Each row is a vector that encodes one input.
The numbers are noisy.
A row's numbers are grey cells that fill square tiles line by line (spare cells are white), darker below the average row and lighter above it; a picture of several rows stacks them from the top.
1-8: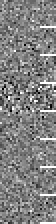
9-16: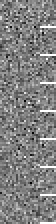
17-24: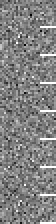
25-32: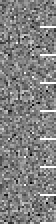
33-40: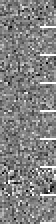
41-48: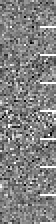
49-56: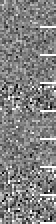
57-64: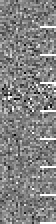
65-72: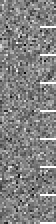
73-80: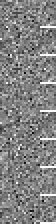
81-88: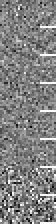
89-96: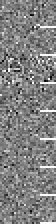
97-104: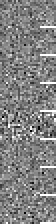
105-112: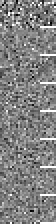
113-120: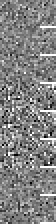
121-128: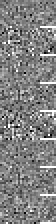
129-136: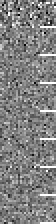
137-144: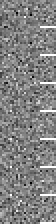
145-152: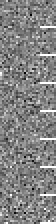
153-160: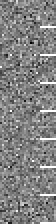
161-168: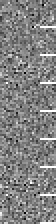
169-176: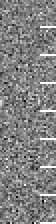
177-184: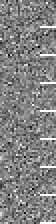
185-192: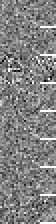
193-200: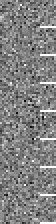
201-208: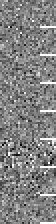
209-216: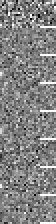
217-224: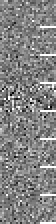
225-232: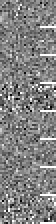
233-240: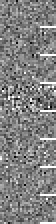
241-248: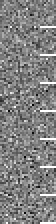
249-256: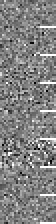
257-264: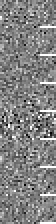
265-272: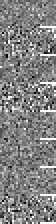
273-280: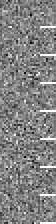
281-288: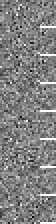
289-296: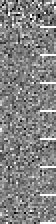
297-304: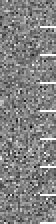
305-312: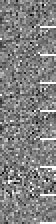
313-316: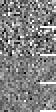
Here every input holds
a point on a 12-point line, together with either two labels (each one of 4), or six true/false values.
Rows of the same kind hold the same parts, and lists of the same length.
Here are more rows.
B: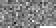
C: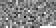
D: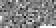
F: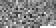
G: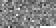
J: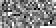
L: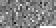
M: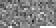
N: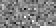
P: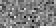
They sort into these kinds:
B, C, D, F, G, L, M, N, P
J

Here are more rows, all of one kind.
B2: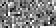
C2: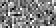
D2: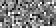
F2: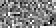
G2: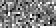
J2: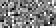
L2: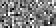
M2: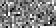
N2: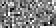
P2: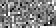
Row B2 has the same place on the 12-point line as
C2, J2, L2 and N2.
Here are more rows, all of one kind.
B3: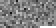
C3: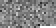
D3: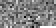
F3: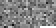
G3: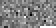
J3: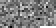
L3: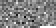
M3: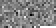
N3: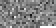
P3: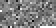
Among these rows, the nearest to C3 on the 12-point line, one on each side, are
F3 and N3.
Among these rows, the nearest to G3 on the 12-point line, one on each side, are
F3 and M3.
